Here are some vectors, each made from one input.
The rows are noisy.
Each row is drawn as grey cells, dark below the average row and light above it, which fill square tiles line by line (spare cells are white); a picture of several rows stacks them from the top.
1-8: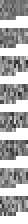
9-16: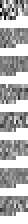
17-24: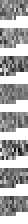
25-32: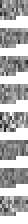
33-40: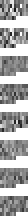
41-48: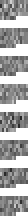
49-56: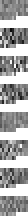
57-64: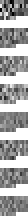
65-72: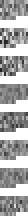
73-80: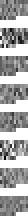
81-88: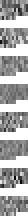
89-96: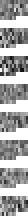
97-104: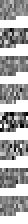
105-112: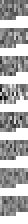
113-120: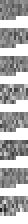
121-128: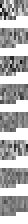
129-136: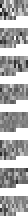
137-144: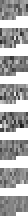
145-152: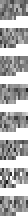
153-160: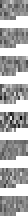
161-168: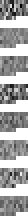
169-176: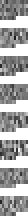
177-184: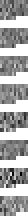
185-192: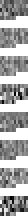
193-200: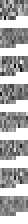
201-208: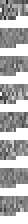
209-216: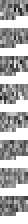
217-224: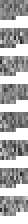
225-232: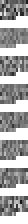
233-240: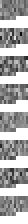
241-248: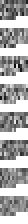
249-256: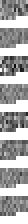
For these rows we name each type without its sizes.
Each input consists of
a list of points on a line.
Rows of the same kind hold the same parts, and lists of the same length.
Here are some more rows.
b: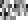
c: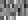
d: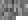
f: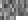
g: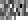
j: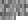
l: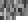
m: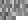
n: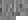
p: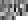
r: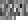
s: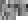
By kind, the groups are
b, f, p
c, l
d, g, j, m, n, r
s

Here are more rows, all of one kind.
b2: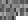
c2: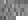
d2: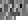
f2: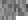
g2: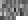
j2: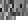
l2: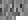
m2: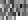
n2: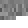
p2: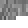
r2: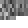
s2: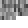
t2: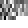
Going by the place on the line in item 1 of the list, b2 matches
j2 and l2.
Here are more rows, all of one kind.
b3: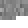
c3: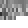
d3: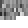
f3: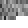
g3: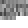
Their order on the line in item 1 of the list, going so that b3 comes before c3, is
g3, d3, b3, f3, c3.
